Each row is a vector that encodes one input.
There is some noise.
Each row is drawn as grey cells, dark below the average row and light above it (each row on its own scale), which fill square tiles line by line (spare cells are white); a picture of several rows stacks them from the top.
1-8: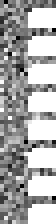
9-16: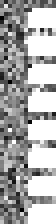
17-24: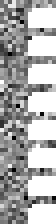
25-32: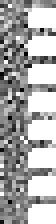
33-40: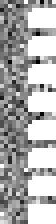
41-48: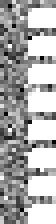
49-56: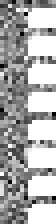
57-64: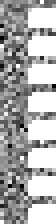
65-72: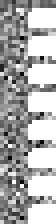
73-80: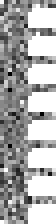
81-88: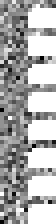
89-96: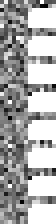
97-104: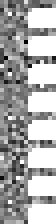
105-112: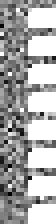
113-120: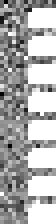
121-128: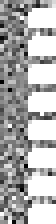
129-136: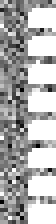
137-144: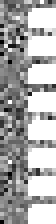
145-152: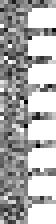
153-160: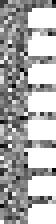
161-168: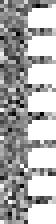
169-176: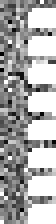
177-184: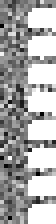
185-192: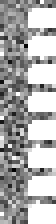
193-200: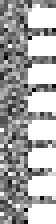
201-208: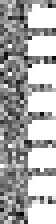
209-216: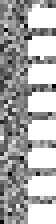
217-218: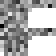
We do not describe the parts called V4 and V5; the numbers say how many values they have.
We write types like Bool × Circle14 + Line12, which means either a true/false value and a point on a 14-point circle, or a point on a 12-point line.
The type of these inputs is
(Bool × Bool × Bool + Label9) × V4 + V5.
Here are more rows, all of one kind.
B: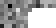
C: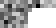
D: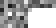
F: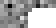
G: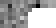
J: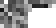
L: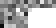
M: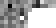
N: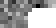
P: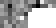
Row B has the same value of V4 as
D and L.
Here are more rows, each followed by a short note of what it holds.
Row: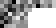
one of 9 labels and a value of V4
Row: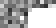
one of 9 labels and a value of V4
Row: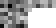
one of 9 labels and a value of V4
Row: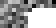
a value of V5
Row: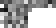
three true/false values and a value of V4
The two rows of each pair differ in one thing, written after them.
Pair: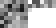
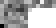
the label
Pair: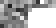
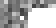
the label
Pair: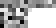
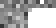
the label
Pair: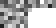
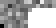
the label
